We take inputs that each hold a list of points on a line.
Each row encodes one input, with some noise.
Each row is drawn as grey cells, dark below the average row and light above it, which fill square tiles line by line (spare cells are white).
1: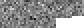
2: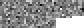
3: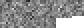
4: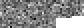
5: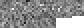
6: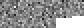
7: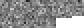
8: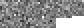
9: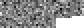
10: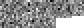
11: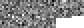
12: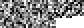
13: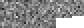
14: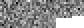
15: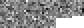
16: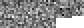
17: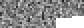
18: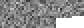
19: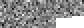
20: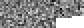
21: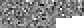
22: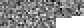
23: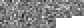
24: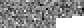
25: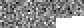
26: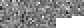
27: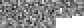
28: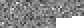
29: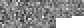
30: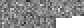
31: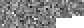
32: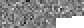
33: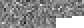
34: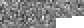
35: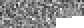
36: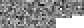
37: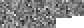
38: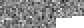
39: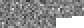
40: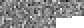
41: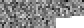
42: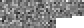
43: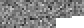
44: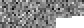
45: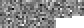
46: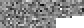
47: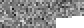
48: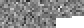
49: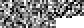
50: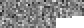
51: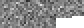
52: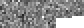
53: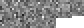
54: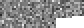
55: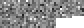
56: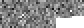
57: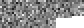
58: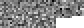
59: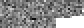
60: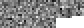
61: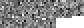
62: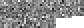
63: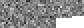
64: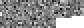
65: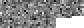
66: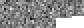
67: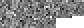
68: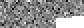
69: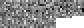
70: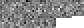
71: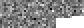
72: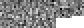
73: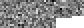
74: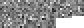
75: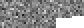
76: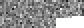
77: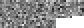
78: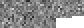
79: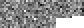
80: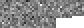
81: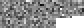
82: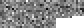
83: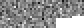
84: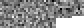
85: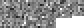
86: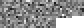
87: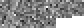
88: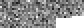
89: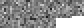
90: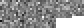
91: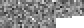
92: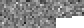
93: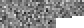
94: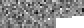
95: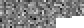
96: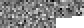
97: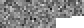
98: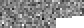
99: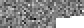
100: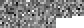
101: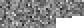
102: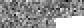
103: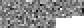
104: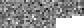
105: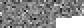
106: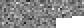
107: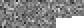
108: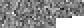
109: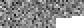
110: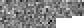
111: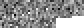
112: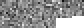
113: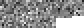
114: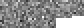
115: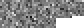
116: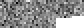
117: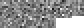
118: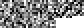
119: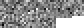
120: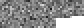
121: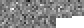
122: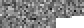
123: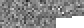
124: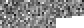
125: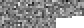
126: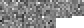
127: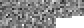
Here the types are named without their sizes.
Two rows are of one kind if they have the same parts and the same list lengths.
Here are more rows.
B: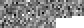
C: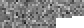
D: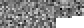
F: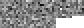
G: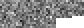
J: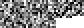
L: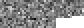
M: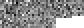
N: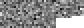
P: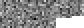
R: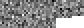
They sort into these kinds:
B, F, M
C, D, G, L, N, P, R
J

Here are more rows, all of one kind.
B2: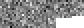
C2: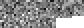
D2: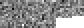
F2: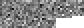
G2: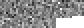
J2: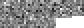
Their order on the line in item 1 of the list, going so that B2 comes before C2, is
F2, J2, D2, G2, B2, C2.
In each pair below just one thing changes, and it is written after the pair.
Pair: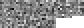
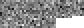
the place on the line in item 1 of the list
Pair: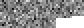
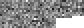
the place on the line in item 1 of the list
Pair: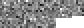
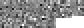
the place on the line in item 2 of the list
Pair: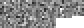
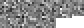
the place on the line in item 2 of the list
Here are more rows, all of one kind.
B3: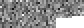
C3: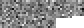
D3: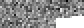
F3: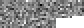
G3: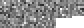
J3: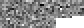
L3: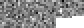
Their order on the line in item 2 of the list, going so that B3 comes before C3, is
J3, L3, G3, D3, B3, F3, C3.
